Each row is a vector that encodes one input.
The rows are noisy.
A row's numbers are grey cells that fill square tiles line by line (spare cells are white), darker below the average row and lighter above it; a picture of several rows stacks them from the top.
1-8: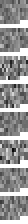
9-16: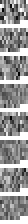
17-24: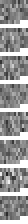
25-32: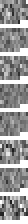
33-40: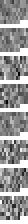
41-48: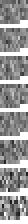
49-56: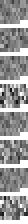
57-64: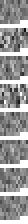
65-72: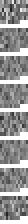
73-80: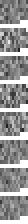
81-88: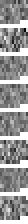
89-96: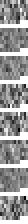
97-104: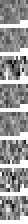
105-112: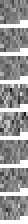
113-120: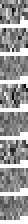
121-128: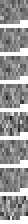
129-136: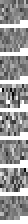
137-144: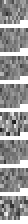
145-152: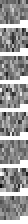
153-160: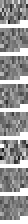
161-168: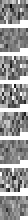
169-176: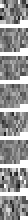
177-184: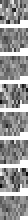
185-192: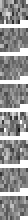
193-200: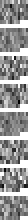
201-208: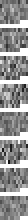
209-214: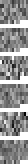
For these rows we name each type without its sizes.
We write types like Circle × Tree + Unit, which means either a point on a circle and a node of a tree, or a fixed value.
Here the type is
Bool × Bool × Bool × Bool + Tree.
